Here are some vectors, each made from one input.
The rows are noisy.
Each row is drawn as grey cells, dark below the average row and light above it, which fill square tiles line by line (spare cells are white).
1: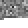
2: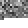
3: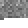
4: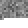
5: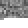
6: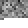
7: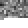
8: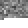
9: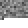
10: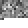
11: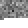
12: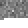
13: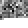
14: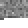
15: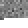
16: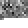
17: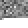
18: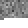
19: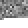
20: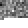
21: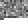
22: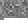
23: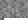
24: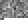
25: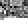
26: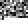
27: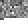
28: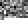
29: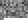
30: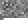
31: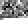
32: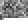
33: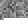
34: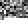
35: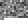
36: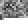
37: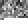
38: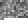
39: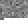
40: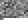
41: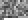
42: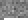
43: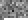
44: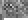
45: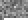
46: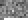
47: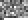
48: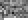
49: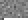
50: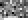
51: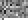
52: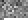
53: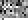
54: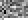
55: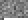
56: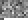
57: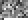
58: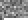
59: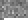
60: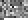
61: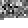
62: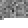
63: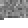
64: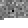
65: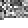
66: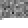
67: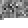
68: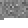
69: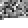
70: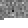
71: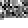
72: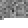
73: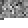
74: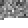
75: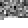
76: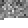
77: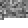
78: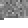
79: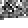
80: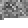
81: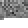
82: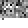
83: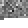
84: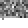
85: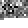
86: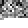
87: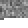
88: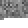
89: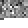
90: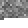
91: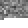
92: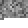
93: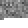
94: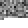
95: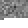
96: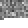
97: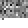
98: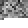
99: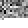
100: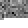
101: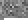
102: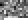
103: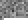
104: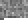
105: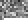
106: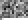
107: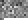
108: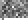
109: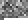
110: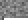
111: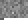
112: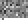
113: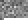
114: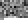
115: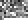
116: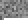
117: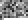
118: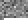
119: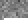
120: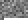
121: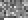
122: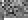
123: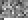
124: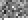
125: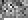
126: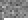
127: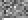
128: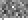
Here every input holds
a true/false value, together with a list of up to three points on a 5-point line.
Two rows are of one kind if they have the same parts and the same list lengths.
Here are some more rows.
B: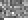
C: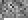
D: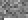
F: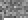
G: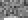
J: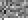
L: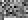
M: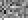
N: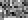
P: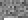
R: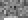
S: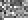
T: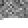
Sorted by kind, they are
B, D, L, N, S
C, F, P
G, R, T
J, M

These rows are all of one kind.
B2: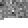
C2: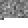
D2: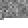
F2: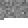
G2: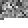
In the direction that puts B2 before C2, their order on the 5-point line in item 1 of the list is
D2, B2, F2, C2, G2.
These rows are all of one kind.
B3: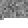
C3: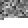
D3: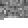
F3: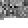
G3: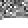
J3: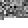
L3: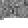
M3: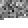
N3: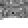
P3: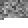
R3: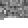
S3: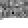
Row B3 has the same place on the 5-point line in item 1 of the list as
F3, J3 and M3.
